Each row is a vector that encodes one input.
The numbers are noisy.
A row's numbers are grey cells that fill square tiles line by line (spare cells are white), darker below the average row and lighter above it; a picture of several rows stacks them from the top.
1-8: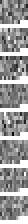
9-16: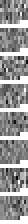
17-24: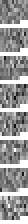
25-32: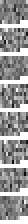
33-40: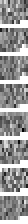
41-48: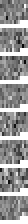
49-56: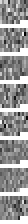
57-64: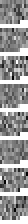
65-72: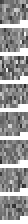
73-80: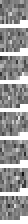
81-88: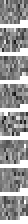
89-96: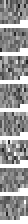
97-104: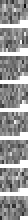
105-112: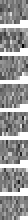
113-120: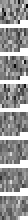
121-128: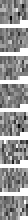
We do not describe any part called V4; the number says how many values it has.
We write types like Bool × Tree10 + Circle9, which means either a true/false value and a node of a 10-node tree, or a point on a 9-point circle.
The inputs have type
Bool × V4 + List3(Line5).
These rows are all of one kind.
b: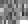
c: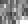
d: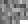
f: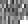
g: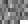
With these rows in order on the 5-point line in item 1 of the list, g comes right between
d and f.
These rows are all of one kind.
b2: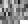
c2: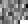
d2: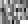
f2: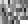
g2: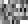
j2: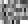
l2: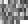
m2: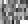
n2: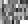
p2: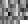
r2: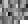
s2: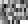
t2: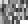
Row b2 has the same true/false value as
c2, p2 and r2.
